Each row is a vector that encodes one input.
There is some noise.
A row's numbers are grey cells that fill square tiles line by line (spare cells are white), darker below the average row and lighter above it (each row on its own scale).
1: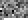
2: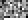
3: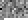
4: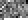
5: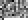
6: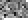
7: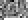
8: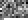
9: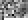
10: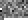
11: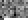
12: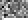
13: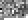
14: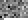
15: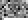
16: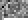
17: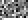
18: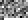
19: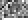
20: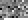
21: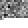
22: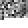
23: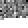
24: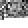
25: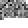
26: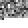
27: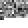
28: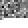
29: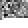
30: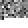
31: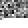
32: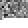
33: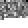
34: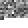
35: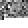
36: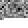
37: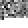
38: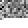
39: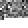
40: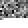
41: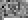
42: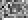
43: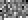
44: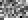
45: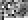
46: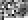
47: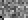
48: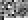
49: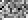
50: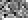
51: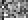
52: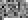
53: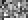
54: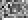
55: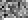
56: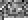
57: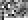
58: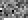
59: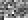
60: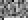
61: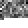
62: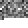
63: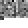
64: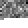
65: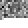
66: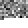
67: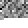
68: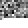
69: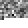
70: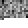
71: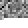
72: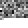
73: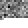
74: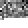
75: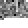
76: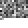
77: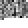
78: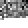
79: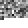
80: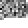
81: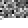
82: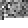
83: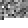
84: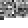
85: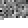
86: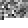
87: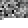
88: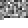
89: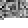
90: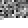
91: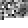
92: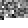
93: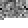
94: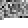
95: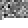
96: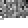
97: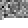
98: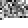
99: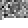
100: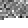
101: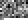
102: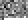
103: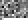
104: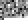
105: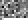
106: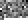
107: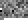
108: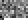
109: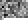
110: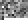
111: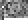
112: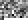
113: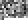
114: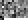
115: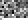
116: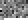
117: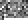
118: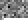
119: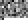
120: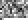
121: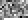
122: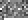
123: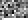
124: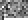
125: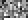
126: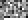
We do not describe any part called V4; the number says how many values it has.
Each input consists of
a list of up to two items, each a true/false value and a value of V4.
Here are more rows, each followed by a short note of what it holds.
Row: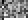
the empty list
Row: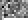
a list of two items
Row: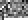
a list of one item
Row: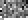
a list of one item
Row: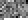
a list of one item
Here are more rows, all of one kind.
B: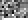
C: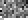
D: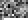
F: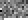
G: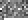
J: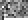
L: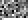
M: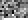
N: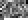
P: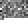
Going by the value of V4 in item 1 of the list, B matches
F and M.
